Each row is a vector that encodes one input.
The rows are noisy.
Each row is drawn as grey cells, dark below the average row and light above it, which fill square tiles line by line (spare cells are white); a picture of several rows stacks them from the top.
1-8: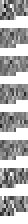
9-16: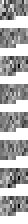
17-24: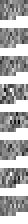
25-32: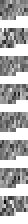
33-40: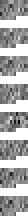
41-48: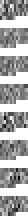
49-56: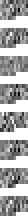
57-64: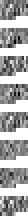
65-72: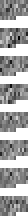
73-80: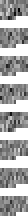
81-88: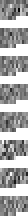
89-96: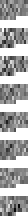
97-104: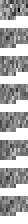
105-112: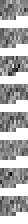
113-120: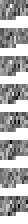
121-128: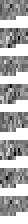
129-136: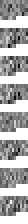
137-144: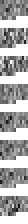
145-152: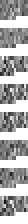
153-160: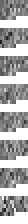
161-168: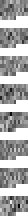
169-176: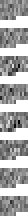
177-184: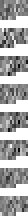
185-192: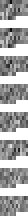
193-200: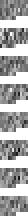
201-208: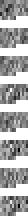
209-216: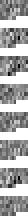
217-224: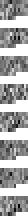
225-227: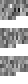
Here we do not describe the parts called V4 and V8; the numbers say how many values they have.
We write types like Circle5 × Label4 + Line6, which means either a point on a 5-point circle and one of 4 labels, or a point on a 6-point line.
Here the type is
Bool × (Tree9 + Unit) × V4 + Line5 + V8.
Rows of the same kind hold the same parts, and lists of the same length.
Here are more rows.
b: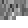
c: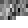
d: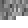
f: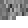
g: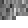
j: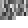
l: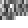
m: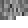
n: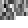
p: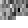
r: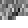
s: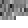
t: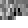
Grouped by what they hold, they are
b, d, f, g, m
c, p, r, t
j, l, n
s

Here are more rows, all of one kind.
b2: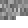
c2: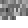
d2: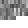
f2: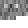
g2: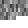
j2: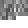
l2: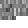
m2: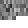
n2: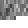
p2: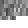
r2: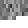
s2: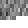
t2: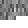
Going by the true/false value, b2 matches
f2, g2 and r2.
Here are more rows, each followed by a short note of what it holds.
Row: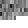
a true/false value and a value of V4
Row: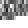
a point on a 5-point line
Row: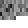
a true/false value and a value of V4
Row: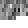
a value of V8
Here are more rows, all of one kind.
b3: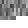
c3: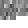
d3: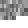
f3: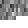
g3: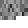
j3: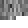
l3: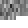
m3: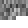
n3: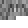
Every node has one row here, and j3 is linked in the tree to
f3 and n3.
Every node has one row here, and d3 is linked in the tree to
b3.
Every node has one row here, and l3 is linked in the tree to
c3.
